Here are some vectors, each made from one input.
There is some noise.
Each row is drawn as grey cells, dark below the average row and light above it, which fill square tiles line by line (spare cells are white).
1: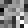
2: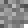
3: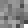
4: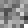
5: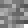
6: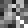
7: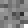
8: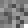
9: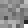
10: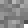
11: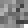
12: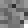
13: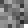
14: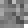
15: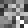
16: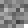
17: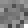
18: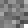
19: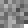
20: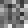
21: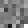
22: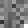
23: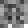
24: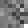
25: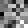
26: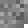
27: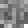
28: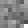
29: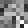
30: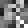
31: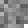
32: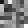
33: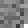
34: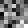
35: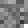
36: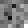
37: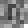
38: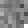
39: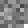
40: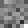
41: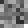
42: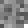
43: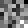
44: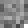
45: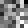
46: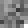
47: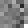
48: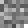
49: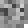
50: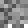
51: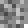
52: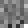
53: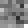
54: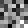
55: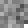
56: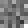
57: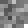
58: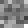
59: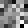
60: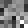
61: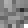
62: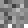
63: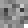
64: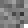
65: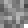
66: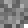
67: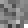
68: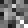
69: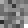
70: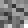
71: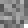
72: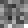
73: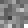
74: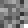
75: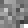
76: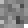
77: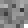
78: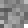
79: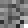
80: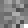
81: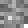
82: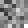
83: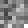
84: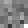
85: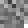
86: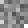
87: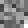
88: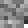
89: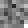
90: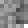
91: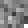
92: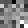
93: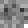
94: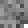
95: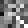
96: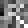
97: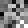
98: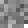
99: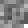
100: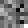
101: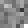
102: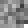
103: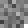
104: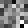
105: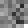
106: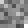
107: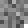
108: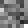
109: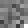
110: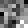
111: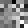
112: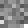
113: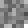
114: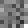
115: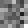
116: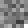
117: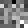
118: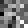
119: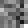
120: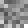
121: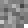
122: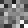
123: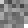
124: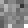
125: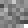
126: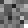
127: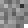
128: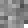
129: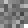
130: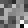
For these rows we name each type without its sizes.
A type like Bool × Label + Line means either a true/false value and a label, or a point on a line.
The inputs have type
Line + Tree × Tree × (Tree + Unit).
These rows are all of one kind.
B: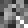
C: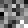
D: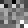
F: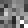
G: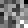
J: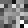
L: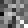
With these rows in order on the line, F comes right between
J and L.
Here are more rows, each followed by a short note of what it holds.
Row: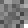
a node of each of two trees
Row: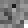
a node of each of two trees
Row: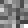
a node of each of three trees
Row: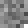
a node of each of three trees
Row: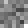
a node of each of two trees
